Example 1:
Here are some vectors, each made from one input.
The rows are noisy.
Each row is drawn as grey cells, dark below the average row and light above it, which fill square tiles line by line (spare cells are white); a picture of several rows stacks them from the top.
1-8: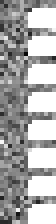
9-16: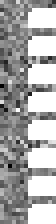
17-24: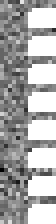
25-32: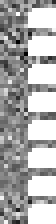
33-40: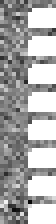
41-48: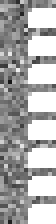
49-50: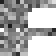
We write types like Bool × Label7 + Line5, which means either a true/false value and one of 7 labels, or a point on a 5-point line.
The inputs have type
Label7.
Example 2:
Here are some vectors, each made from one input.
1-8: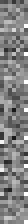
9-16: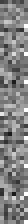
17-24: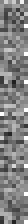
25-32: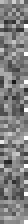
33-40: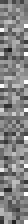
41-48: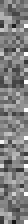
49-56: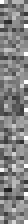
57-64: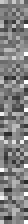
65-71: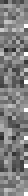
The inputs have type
Line7.
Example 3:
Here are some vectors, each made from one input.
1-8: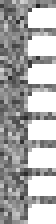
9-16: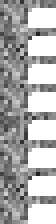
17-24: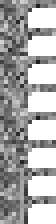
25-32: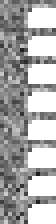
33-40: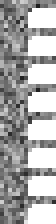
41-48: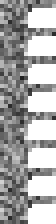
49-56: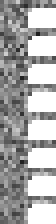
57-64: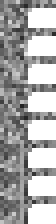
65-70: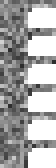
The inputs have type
Circle8.
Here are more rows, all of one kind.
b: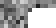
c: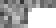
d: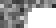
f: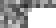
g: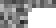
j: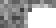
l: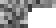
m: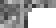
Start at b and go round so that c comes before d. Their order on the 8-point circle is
b, m, f, c, g, d, j, l.
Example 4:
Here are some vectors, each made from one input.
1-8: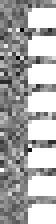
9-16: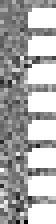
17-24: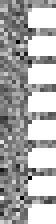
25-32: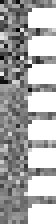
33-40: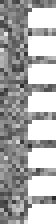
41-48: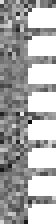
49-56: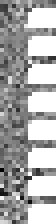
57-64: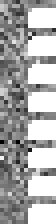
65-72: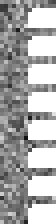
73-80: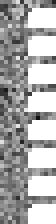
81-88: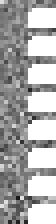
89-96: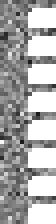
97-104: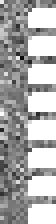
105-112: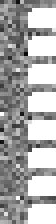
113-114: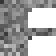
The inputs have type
Tree10.
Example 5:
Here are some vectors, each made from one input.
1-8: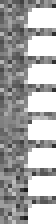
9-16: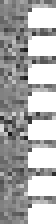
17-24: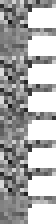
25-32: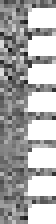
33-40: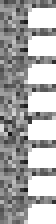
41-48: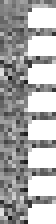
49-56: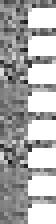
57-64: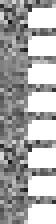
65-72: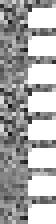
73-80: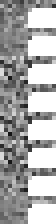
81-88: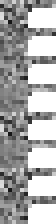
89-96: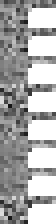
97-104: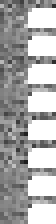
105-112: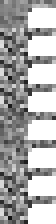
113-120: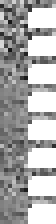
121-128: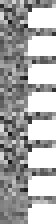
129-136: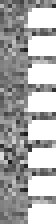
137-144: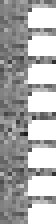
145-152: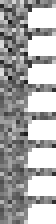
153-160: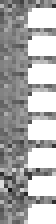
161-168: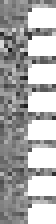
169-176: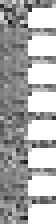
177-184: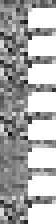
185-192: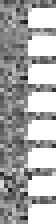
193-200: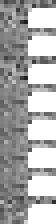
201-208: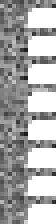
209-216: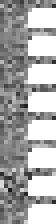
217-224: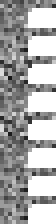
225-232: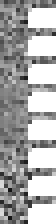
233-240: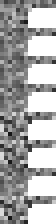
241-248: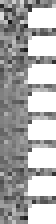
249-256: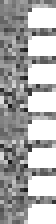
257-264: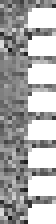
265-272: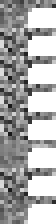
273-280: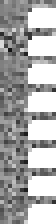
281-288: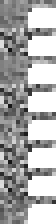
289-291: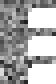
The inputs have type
Line4.
